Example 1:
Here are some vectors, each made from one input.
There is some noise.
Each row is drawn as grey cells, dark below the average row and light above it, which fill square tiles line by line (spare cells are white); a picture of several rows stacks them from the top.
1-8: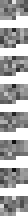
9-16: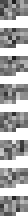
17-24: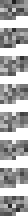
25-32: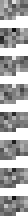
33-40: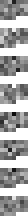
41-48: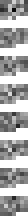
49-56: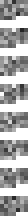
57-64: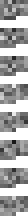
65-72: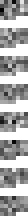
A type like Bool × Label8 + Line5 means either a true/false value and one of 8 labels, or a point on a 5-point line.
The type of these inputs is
Bool × (Line4 × Line5 + Unit).
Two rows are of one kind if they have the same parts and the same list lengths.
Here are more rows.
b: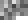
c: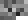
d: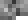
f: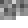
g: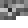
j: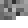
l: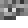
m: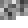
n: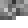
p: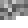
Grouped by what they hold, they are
b, d, n, p
c, f, g, j, l, m

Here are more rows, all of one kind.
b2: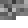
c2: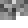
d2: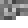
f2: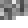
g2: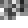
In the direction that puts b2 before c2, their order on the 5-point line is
g2, b2, c2, d2, f2.
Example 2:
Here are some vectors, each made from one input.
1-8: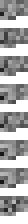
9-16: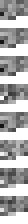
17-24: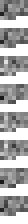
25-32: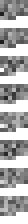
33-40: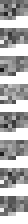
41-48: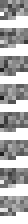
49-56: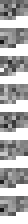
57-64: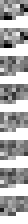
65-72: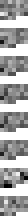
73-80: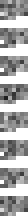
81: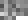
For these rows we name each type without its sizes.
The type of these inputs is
List(Line).
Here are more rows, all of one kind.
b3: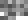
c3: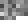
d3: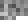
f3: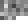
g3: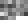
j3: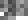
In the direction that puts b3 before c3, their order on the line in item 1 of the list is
j3, b3, g3, c3, d3, f3.
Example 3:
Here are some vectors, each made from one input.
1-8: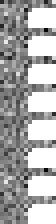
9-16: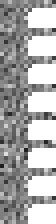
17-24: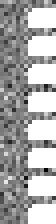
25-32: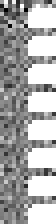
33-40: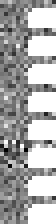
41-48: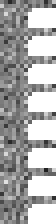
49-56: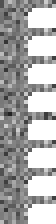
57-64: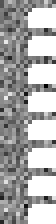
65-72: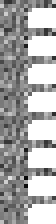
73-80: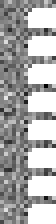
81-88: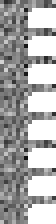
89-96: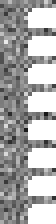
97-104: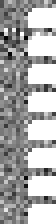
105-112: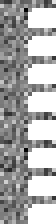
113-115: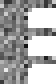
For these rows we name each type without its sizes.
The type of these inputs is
List(Line).
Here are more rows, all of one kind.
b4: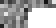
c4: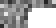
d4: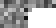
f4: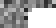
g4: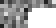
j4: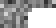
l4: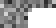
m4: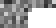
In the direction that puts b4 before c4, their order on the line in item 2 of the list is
b4, g4, c4, j4, l4, m4, f4, d4.
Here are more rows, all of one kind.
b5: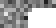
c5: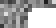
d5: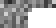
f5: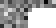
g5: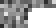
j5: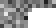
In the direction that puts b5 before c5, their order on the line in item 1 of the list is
f5, j5, b5, d5, c5, g5.
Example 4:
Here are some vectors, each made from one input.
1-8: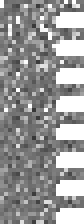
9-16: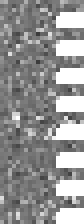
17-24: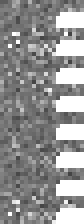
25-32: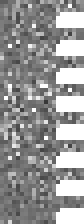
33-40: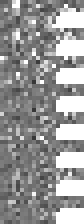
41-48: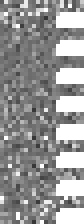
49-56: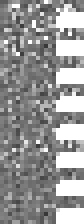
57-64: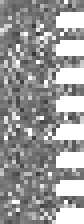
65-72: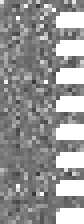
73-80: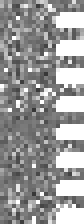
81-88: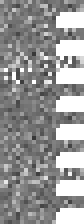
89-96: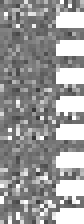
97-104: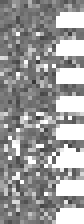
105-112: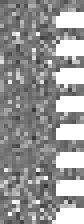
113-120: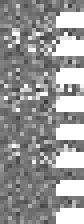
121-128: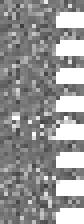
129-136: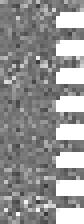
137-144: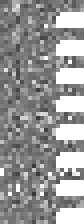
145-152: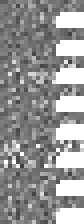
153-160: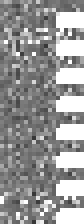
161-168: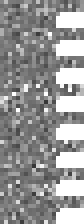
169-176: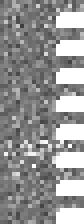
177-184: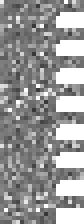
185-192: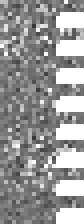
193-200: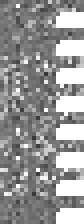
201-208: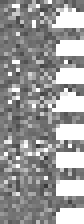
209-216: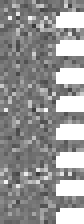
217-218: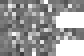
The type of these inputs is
(Bool × Bool × Bool × Bool + Unit) × Line13.
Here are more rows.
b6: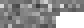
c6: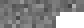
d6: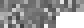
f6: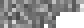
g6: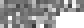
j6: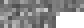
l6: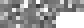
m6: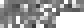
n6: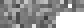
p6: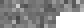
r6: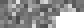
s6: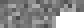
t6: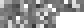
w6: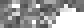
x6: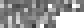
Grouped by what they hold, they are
b6, d6, f6, g6, l6, m6, n6, p6, r6, s6, w6
c6, j6, t6, x6

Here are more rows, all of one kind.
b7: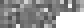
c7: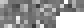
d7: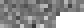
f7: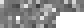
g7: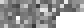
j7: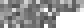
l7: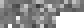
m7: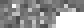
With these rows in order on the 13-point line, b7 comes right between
j7 and m7.
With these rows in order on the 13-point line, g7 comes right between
d7 and f7.
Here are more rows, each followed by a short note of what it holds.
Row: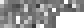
a point on a 13-point line
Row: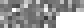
a point on a 13-point line and four true/false values
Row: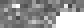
a point on a 13-point line and four true/false values
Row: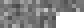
a point on a 13-point line
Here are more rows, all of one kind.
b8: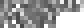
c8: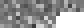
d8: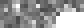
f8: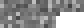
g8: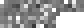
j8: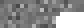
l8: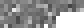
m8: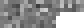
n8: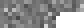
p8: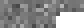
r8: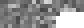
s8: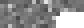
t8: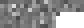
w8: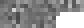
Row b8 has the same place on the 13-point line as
f8, m8, r8 and w8.
